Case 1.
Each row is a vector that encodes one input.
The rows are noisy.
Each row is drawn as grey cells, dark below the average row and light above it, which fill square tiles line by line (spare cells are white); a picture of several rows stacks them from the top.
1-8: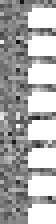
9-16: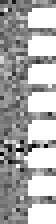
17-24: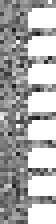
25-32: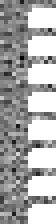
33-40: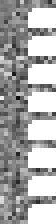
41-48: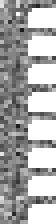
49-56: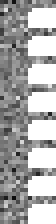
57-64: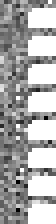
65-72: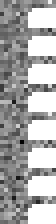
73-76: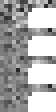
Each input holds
either one of 7 labels, or three true/false values.
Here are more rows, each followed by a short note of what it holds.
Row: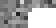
three true/false values
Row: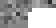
three true/false values
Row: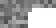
three true/false values
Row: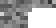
three true/false values
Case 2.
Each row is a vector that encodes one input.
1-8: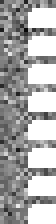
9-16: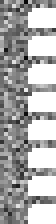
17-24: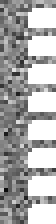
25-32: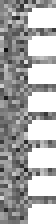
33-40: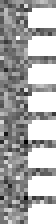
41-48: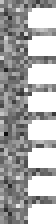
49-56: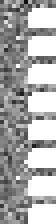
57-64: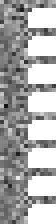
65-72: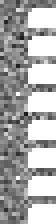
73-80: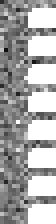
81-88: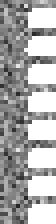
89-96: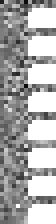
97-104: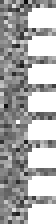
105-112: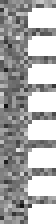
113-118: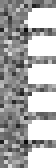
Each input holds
either one of 9 labels, or a point on a 9-point line.
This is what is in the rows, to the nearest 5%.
About 50% of them hold one of 9 labels. The rest hold a point on a 9-point line.
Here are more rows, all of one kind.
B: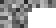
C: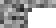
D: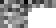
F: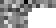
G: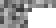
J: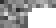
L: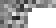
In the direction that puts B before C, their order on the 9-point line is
D, F, B, J, G, C, L.
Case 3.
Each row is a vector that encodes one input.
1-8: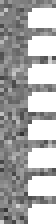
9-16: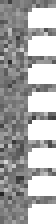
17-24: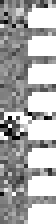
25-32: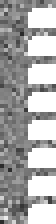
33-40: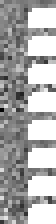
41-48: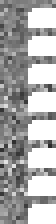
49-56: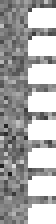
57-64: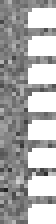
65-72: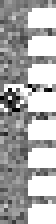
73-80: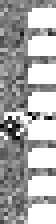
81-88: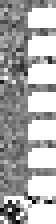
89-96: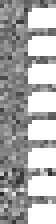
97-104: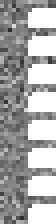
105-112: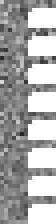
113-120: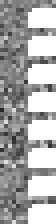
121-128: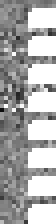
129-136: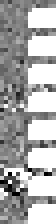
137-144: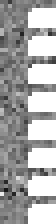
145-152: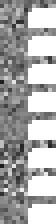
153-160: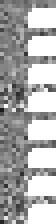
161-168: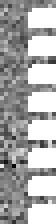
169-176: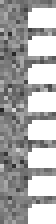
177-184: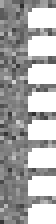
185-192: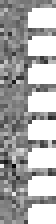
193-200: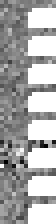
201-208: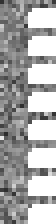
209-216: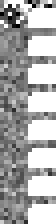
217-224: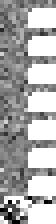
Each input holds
either a fixed value, or one of 6 labels and a true/false value.
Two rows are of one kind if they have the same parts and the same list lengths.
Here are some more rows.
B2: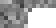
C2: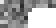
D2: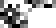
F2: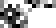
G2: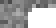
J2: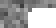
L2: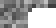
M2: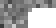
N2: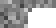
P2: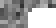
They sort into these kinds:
B2, C2, G2, J2, L2, M2, N2, P2
D2, F2

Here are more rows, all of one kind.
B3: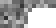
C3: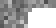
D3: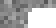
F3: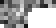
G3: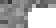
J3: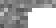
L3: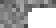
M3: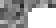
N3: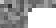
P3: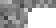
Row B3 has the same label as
C3, D3 and P3.
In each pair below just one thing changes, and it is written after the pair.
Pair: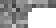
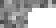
the label
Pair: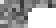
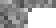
the label
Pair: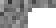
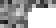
the true/false value
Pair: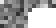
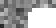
the true/false value
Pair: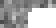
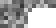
the true/false value
